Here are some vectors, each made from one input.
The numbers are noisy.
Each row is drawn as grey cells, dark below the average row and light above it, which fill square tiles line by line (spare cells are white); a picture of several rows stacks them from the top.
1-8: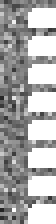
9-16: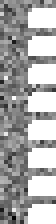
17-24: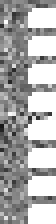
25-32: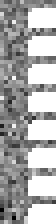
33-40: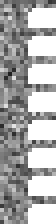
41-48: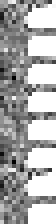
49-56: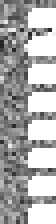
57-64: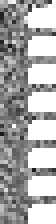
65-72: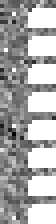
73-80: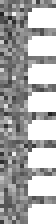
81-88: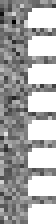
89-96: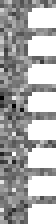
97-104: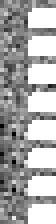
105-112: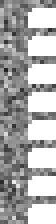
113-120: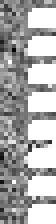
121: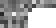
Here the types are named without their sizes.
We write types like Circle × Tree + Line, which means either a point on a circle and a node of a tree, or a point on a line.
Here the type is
List(Line).
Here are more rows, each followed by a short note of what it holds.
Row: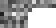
a list of one item
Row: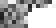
the empty list
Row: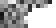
the empty list
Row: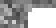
a list of two items
